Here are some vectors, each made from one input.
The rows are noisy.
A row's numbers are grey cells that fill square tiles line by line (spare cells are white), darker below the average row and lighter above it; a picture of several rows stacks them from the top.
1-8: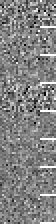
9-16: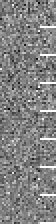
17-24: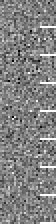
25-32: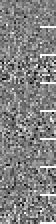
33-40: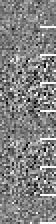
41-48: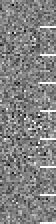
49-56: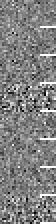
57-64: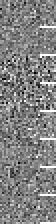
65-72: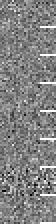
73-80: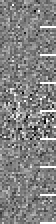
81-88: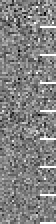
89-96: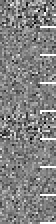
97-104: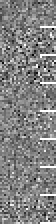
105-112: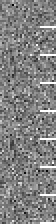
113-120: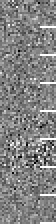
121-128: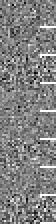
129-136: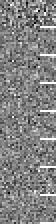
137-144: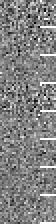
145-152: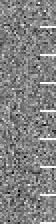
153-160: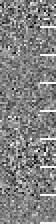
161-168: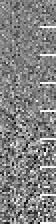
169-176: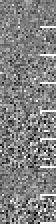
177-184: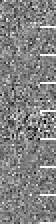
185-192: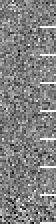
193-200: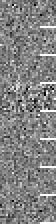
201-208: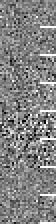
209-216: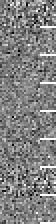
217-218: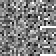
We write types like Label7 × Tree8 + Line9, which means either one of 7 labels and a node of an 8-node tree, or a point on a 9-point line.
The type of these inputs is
Circle9 + List2(Line6 + Line9).
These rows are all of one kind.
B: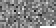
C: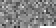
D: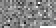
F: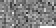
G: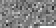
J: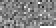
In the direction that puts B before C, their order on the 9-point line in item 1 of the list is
G, B, C, F, J, D.
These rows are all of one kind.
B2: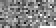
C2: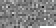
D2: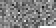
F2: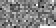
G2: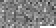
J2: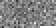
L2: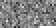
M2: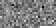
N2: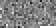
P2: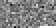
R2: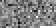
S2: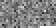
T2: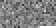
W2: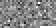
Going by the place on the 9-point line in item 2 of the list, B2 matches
G2, N2, P2 and T2.
